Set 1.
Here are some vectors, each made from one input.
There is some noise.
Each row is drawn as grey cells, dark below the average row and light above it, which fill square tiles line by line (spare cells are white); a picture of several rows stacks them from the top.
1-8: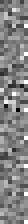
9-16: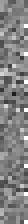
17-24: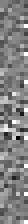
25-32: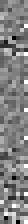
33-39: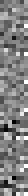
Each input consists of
either a point on each of two 3-point lines, or a point on a 4-point line.
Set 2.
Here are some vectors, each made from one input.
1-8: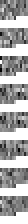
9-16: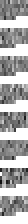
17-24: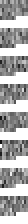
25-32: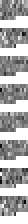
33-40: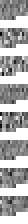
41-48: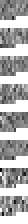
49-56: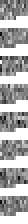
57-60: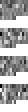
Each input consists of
a node of an 8-node tree, together with either a fixed value, or four true/false values.
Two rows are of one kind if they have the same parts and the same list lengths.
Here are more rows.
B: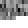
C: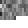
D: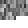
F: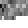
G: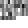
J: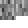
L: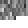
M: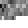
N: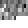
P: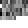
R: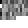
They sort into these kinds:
B, C, D, F, J, L, M, P, R
G, N

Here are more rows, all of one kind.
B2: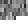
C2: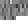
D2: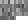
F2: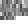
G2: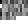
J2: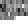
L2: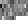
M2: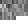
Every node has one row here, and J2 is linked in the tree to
L2.
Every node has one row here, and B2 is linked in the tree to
M2.
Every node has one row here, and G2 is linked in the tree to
M2.
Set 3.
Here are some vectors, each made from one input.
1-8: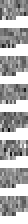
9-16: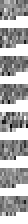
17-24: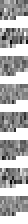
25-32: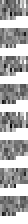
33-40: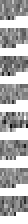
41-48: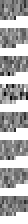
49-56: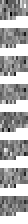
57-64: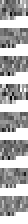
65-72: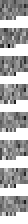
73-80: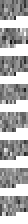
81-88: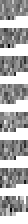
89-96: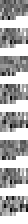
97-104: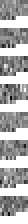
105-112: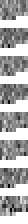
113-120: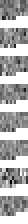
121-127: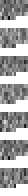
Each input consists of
either a node of a 10-node tree, or four true/false values.
